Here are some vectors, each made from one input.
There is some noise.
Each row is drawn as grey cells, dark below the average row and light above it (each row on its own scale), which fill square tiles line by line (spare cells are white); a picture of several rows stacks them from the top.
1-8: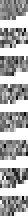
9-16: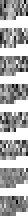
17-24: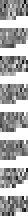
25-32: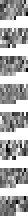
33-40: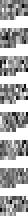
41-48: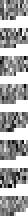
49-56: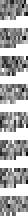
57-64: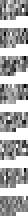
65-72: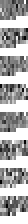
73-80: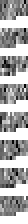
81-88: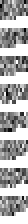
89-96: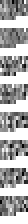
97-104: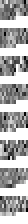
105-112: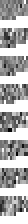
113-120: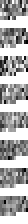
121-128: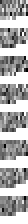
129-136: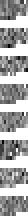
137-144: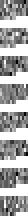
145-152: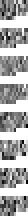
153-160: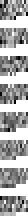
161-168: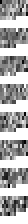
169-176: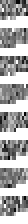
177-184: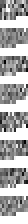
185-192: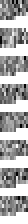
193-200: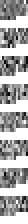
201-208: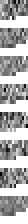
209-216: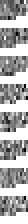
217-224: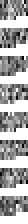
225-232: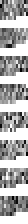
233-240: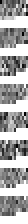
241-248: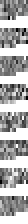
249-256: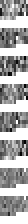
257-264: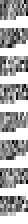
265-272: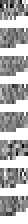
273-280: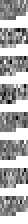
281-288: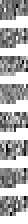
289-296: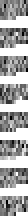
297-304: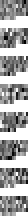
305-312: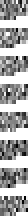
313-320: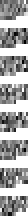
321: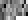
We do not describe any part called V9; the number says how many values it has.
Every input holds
either a point on each of two 10-point circles and a point on a 10-point line, or a true/false value and a value of V9.
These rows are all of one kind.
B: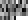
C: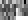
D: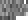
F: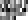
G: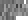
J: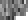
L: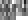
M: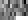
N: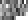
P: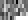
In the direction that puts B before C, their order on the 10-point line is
M, B, D, J, C, G, L, N, P, F.
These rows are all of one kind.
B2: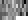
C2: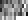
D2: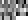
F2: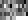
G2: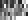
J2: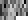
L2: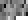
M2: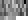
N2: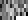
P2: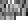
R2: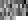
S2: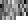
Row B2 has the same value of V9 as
F2, M2, R2 and S2.
